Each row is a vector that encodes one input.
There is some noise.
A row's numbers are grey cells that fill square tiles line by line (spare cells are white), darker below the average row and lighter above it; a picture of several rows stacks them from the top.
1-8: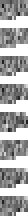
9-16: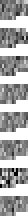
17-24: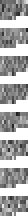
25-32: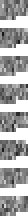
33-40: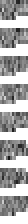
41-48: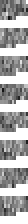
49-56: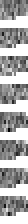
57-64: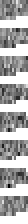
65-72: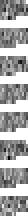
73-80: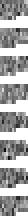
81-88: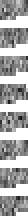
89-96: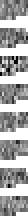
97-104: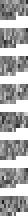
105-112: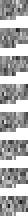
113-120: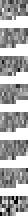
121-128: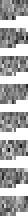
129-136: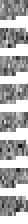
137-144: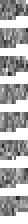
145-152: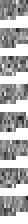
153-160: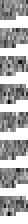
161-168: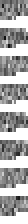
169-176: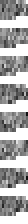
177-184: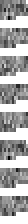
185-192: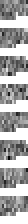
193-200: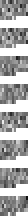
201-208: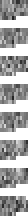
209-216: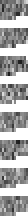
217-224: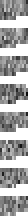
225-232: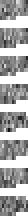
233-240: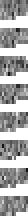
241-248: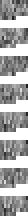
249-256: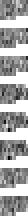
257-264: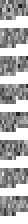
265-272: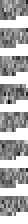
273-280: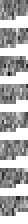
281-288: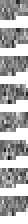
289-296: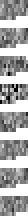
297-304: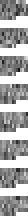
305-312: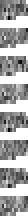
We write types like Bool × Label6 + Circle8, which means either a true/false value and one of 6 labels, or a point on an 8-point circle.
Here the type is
Bool × Bool × Bool × Bool + Circle19 + Unit.
